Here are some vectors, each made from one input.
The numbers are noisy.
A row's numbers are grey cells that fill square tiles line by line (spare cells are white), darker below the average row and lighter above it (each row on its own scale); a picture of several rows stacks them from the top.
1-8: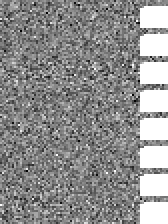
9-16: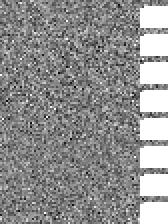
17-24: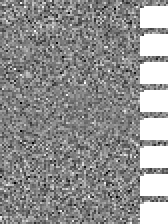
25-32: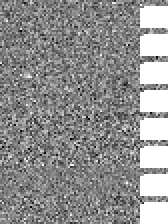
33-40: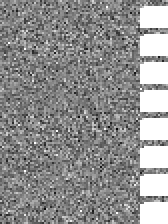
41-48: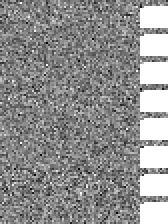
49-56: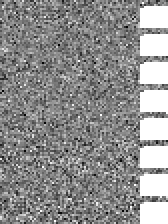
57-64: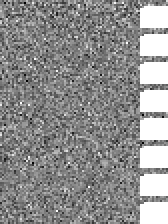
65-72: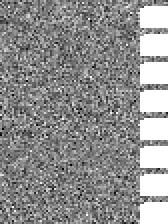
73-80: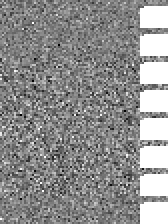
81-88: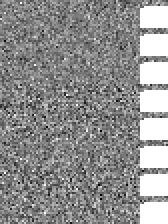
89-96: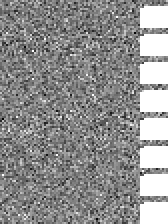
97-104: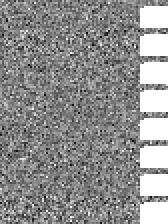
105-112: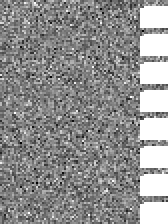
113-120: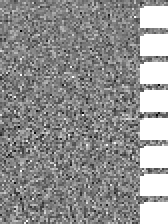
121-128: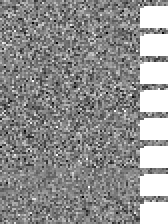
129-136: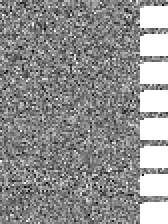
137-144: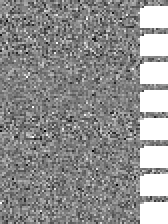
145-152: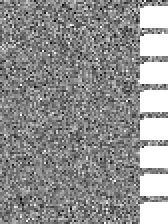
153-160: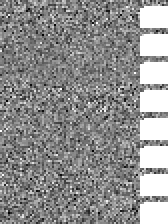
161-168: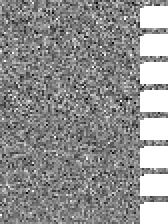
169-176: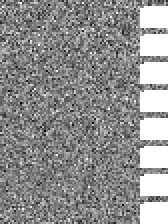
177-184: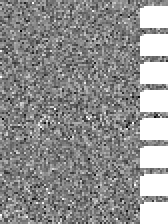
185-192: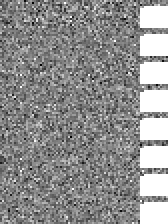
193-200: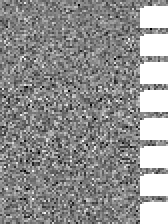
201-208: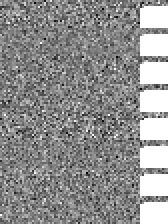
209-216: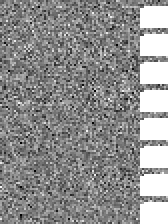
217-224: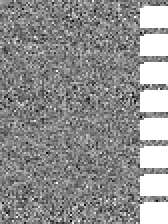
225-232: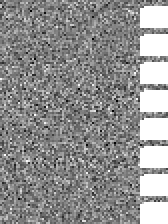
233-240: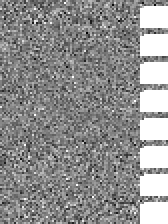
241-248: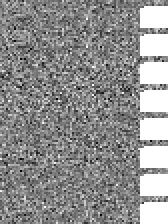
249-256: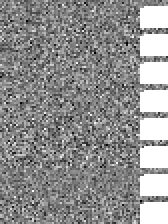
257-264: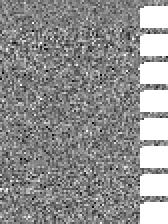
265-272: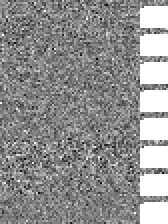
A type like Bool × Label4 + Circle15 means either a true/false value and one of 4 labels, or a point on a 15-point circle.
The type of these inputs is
Circle11 × List3(Circle9).
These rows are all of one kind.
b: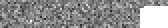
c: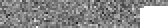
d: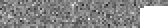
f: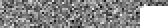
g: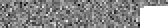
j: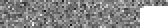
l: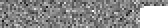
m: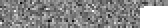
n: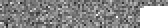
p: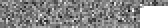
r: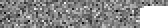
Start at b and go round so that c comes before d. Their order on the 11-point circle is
b, r, n, f, c, d, p, l, m, j, g.
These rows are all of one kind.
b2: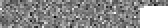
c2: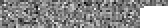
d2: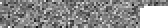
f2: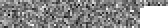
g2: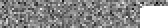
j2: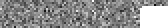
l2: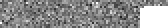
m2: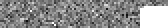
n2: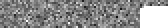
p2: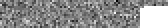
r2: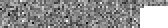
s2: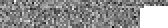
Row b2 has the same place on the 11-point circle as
j2 and m2.
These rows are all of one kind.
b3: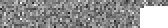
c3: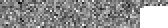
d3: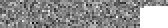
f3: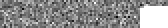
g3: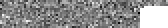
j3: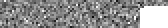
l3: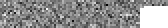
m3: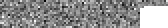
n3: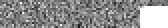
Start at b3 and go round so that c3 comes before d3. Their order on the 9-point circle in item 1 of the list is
b3, j3, f3, l3, c3, m3, d3, g3, n3.
